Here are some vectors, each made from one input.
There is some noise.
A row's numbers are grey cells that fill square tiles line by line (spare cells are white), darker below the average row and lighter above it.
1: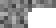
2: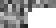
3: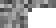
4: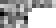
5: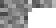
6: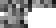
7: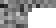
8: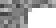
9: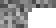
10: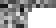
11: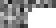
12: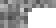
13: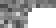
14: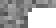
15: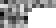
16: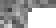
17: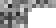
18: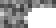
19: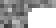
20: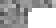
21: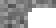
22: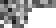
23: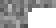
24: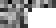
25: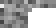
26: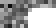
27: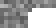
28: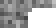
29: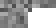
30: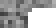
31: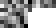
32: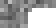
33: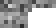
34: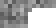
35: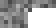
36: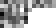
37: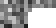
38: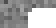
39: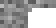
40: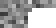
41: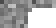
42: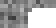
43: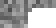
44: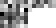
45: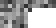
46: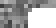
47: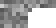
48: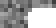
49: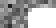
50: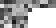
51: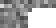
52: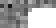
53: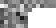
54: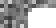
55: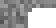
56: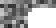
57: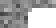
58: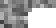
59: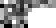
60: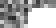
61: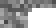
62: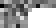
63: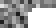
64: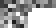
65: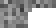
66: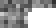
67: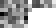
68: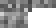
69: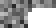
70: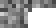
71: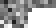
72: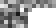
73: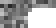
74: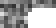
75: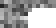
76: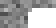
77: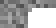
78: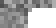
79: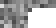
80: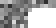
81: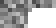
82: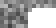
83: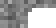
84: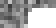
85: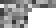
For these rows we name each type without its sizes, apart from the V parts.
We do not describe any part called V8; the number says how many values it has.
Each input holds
either a point on a line and a node of a tree, or a value of V8.
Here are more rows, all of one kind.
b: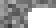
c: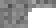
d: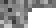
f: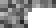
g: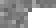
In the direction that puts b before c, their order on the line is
b, d, f, c, g.
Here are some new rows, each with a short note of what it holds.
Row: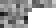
a value of V8
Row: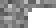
a value of V8
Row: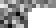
a point on a line and a node of a tree
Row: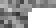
a value of V8
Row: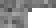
a point on a line and a node of a tree
